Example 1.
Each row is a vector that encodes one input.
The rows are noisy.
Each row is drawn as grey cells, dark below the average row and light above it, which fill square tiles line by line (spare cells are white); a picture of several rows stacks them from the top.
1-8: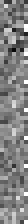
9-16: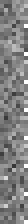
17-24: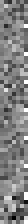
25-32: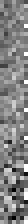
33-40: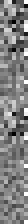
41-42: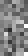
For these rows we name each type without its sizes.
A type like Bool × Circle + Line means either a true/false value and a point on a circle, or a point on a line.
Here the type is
List(Line).
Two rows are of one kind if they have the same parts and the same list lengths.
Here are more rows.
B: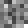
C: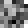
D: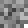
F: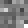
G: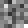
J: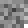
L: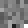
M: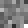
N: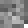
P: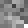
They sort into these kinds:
B, D, F, G, J, L, M
C
N, P

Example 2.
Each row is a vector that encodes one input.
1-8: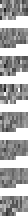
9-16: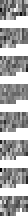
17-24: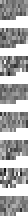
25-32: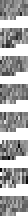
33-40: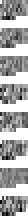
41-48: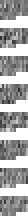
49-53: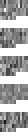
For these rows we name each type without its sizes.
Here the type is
Label × Label.
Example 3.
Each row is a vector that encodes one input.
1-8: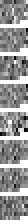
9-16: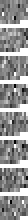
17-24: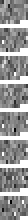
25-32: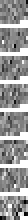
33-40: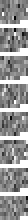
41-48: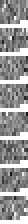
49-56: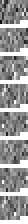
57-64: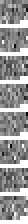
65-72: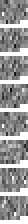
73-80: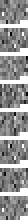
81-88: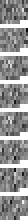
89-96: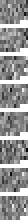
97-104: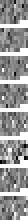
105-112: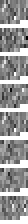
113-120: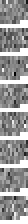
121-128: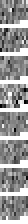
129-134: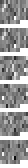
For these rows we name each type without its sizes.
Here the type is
Bool × Label + Unit.
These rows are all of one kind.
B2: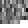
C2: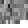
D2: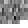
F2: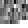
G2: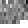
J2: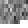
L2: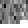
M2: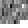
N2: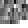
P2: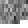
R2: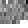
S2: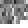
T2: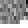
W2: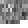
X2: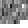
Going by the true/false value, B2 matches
F2, N2, S2 and W2.
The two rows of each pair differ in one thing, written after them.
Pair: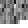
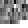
the true/false value
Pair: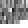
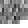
the true/false value
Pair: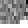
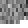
the true/false value
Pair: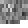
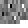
the label
